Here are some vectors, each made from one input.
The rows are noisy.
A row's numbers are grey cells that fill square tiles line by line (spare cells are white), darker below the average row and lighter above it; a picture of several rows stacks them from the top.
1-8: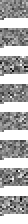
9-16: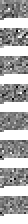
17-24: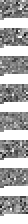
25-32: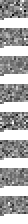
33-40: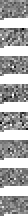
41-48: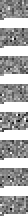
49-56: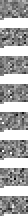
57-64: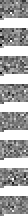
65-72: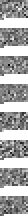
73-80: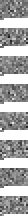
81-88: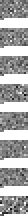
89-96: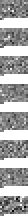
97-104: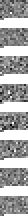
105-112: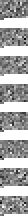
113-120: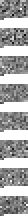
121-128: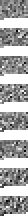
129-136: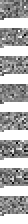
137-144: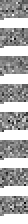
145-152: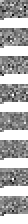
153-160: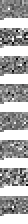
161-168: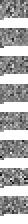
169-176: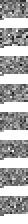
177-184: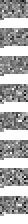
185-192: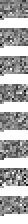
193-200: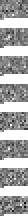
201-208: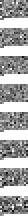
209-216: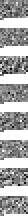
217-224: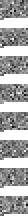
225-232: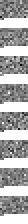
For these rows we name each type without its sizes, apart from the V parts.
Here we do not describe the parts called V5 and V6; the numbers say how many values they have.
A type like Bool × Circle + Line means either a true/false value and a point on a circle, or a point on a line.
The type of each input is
((Bool × Bool × Bool + Circle) × V5 + V6) × Line.
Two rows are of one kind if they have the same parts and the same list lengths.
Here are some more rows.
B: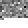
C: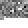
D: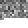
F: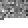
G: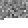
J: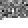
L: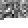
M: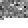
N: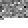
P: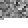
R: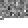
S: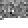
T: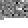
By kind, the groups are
B, C, M, N, P, T
D, J, R, S
F, G, L

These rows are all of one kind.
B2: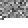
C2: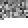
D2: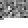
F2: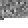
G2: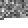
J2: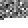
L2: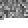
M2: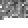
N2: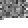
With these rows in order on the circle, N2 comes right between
B2 and L2.
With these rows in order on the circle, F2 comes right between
D2 and J2.
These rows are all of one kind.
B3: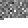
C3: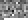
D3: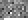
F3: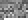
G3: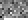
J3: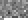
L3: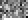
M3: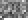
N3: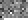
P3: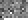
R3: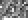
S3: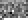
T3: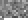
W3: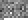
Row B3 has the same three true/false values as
F3, G3, M3 and T3.
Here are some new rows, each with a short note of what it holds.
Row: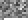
a point on a line and a value of V6
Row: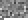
a point on a line, three true/false values and a value of V5
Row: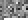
a point on a line, three true/false values and a value of V5
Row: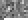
a point on a circle, a point on a line and a value of V5
